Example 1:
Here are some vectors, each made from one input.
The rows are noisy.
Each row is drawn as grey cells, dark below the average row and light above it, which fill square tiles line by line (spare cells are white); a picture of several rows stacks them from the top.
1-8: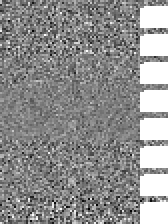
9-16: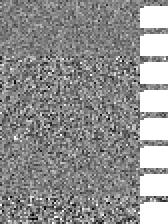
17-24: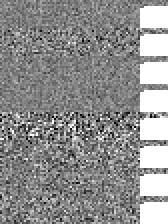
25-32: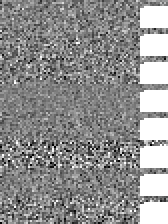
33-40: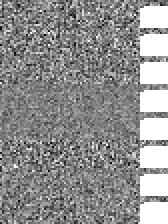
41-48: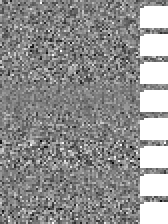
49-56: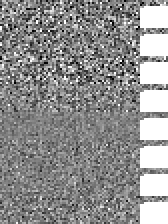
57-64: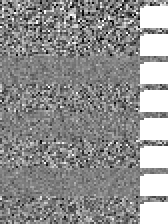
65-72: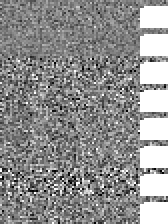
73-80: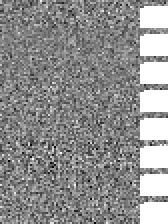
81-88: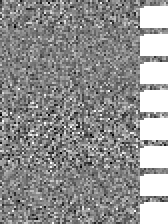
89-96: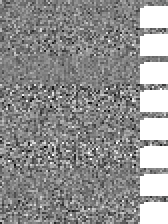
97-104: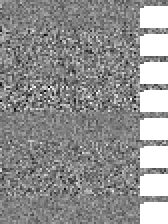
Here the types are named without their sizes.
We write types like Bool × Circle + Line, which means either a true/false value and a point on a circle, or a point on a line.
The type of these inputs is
(Bool × Bool × Bool × Bool + Line) × Line.
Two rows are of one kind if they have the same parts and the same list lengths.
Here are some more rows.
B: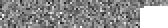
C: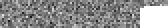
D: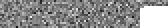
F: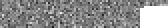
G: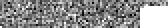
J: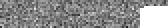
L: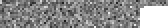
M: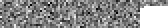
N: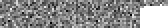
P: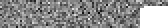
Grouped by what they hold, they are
B, C, F, G, L, M, N
D, J, P

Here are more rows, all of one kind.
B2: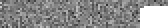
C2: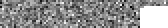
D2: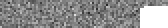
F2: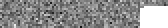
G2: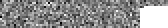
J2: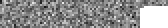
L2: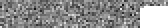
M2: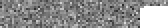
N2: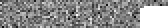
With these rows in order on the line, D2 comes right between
J2 and M2.
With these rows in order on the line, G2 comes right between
C2 and N2.
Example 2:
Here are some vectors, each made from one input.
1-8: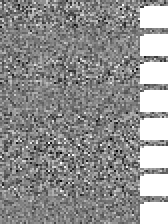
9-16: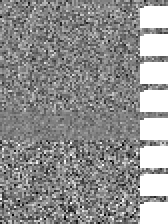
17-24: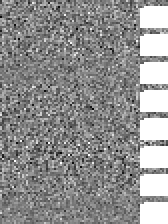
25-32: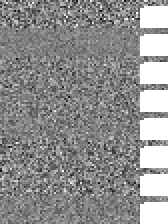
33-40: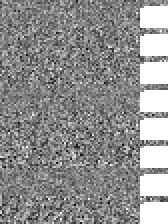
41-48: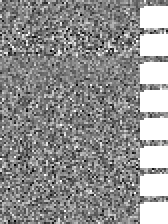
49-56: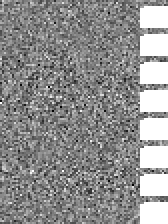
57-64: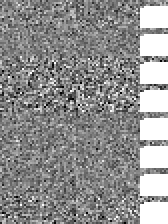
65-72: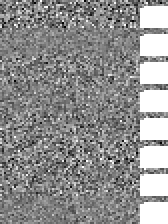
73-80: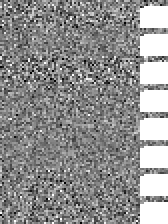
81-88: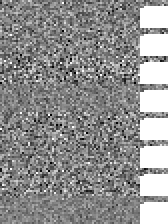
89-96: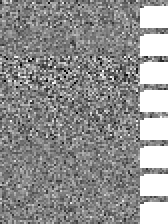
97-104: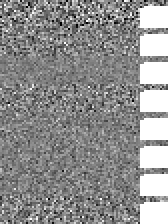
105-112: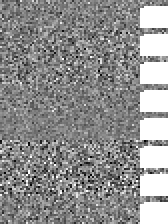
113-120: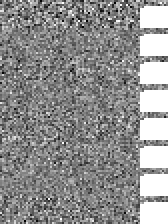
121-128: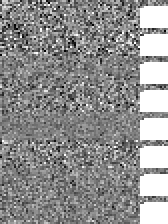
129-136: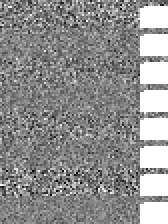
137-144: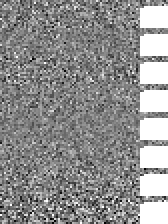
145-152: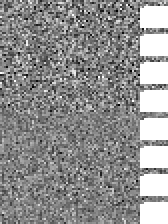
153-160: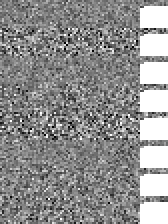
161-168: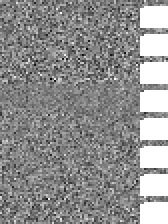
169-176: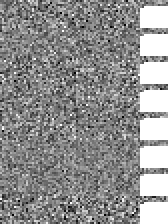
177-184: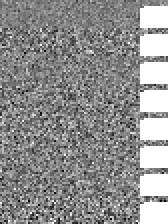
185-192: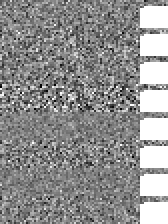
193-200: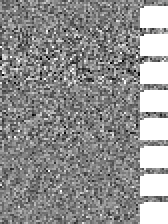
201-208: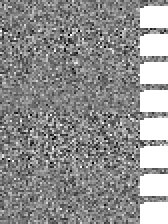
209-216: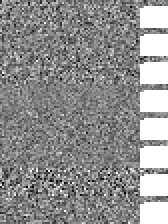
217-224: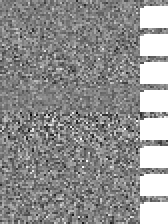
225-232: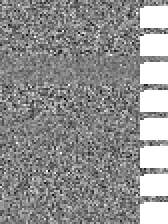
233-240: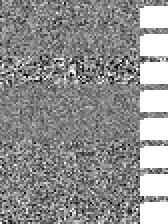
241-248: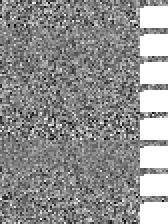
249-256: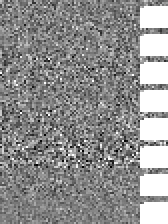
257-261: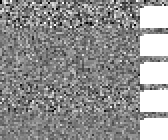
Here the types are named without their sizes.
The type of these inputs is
Bool × Bool × Bool × Bool + Line × (Line × Line + Unit).
